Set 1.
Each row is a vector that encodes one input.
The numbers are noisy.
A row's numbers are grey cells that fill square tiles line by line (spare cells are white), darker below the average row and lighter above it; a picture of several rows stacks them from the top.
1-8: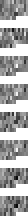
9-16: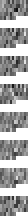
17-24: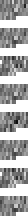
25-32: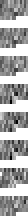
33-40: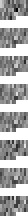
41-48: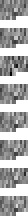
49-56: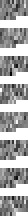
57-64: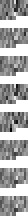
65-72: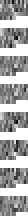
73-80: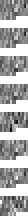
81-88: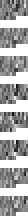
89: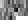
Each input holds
either a point on a 6-point line, or a point on an 8-point line.
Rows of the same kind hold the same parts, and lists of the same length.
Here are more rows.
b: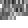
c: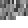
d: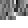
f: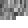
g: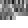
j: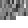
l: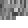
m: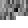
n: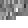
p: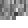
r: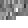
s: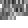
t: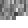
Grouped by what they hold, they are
b, c, d, g, j, m, s
f, l, n, p, r, t

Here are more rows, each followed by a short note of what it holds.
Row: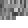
a point on a 6-point line
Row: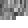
a point on a 6-point line
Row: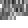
a point on an 8-point line
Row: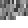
a point on an 8-point line
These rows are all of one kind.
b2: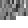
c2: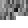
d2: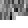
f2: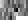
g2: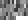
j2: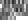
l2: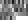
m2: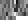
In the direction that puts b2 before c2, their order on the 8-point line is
m2, g2, b2, c2, f2, d2, l2, j2.
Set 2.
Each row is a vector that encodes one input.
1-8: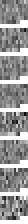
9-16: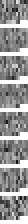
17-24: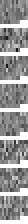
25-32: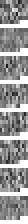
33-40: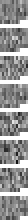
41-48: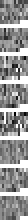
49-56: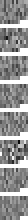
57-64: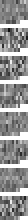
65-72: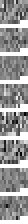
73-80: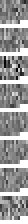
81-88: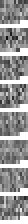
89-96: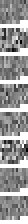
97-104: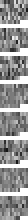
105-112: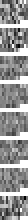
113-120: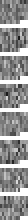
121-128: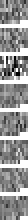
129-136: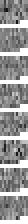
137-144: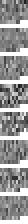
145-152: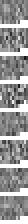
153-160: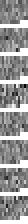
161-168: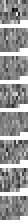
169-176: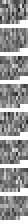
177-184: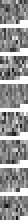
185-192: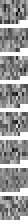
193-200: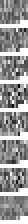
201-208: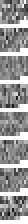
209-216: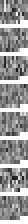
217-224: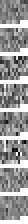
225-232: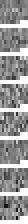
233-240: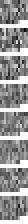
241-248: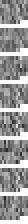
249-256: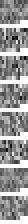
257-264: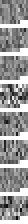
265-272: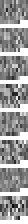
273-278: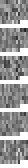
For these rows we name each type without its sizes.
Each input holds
a list of points on a line.
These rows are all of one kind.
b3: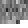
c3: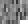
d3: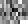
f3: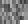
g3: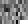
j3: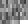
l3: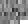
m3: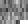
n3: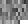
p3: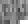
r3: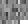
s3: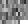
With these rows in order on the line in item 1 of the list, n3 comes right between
f3 and s3.
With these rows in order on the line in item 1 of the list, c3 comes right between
j3 and l3.
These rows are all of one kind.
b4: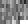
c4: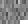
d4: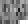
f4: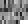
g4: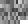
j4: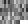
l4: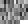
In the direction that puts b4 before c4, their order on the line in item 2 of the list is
d4, j4, b4, l4, f4, g4, c4.
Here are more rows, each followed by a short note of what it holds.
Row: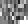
the empty list
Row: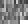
a list of one item
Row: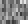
a list of one item
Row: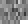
a list of two items
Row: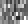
the empty list
